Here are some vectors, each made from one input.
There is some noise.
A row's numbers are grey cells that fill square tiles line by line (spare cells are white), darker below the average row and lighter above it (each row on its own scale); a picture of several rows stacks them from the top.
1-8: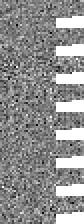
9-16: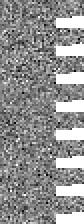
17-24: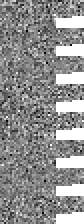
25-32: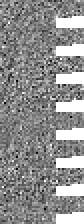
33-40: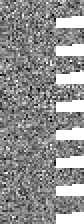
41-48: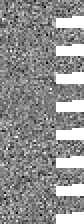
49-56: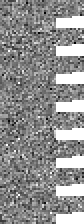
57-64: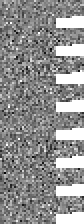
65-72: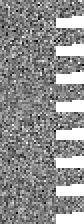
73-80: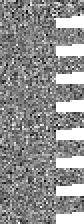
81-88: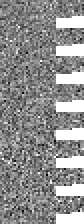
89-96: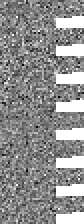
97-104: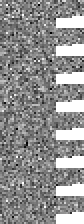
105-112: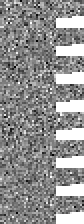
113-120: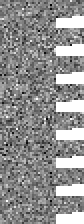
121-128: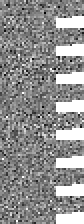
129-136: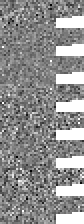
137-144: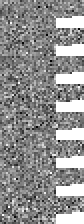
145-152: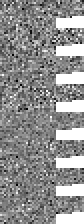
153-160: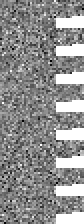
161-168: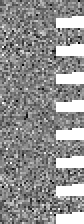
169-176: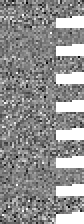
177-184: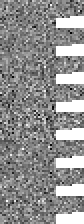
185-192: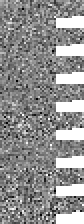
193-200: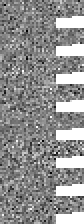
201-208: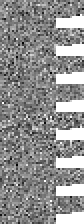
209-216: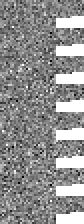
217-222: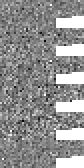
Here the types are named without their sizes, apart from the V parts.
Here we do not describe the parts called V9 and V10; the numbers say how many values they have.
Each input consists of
a true/false value, a value of V9 and a value of V10, together with either a point on a circle, or a fixed value.
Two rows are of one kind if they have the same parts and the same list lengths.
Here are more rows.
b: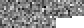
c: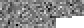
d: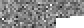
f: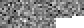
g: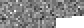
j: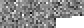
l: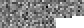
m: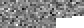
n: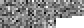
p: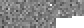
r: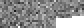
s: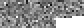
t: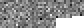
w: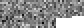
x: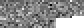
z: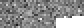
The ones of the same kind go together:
b, f, l, r, s, x
c, d, g, j, m, n, p, t, w, z

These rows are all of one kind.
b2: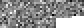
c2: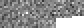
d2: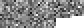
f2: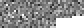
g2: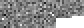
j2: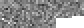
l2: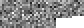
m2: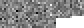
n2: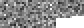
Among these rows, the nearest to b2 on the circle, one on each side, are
j2 and m2.
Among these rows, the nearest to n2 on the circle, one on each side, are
g2 and m2.
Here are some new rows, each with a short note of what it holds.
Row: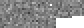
a true/false value, a value of V9 and a value of V10
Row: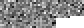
a point on a circle, a true/false value, a value of V9 and a value of V10
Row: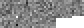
a point on a circle, a true/false value, a value of V9 and a value of V10
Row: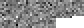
a true/false value, a value of V9 and a value of V10
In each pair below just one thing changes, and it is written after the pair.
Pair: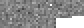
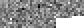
the value of V10
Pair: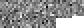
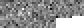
the value of V10
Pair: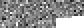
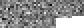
the true/false value
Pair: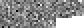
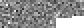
the value of V10
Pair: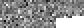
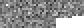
the value of V10
